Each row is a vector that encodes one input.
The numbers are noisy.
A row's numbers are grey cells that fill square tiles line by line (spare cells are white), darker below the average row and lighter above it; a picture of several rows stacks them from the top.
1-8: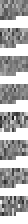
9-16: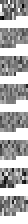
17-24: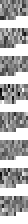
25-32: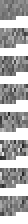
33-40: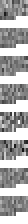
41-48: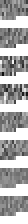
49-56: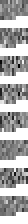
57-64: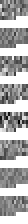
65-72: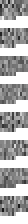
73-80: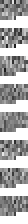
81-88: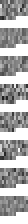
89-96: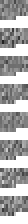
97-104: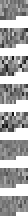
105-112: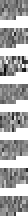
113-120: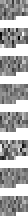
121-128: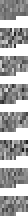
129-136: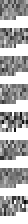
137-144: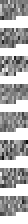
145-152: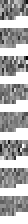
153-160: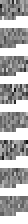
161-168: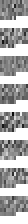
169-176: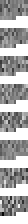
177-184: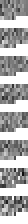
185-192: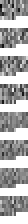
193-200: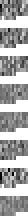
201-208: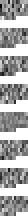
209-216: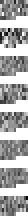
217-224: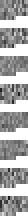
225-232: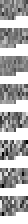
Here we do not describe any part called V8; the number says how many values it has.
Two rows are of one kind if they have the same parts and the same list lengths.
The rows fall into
3 kinds.
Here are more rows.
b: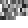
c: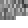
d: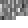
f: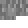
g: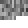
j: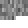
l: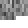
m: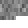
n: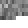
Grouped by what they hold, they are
b, c
d, f, g, j, m
l, n

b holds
a point on a 5-point line and a true/false value.
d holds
a point on a 7-point line, a true/false value and a value of V8.
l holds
a node of a 9-node tree.
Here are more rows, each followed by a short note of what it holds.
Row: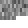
a point on a 5-point line and a true/false value
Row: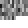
a point on a 7-point line, a true/false value and a value of V8
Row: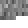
a node of a 9-node tree
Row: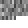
a node of a 9-node tree
